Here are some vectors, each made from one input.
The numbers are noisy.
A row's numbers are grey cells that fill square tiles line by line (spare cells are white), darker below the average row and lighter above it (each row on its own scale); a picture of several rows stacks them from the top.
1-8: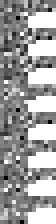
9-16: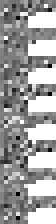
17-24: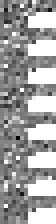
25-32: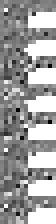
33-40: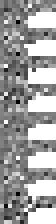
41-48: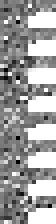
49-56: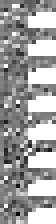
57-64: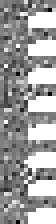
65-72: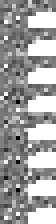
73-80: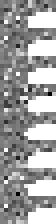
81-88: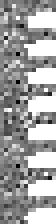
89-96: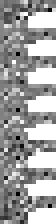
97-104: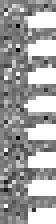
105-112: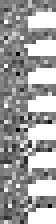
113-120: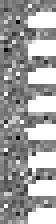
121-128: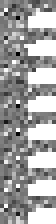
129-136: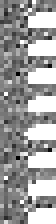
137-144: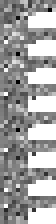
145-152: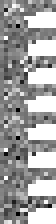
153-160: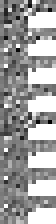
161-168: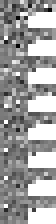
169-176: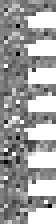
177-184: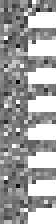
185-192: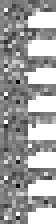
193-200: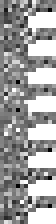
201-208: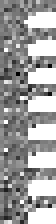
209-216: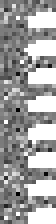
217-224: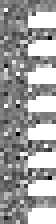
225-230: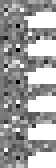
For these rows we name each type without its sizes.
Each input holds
a point on a line.
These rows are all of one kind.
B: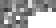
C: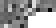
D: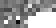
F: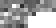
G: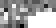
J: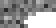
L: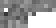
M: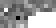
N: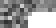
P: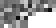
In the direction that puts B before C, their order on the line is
F, G, B, D, J, N, L, M, P, C.
